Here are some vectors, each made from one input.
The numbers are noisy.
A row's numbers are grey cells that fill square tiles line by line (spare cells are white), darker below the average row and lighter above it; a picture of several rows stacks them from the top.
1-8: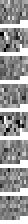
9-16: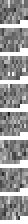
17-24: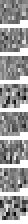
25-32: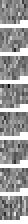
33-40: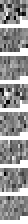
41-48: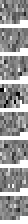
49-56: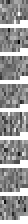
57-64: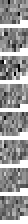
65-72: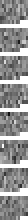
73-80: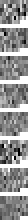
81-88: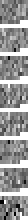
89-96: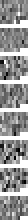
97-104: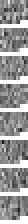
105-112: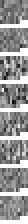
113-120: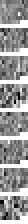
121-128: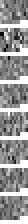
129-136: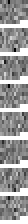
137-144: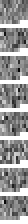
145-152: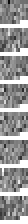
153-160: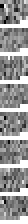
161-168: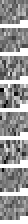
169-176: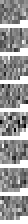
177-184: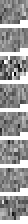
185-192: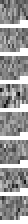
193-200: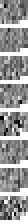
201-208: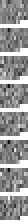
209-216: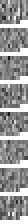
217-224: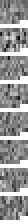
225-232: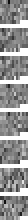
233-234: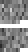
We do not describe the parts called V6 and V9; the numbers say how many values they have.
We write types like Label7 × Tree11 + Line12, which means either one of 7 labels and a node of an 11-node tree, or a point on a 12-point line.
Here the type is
((Bool × Bool × Bool × Bool + Unit) × V6 × V9 + Line8) × Line5.
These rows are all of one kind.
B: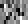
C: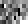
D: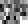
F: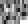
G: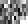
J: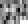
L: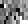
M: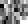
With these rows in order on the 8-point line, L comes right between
B and C.
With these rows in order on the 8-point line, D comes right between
B and M.
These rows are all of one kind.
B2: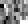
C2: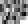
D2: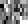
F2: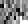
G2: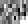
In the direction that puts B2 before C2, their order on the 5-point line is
D2, B2, F2, G2, C2.
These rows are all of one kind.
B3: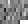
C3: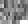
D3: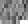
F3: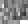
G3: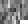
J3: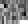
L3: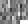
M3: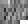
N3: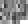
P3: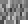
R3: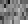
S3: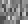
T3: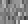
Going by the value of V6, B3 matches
D3, M3 and T3.
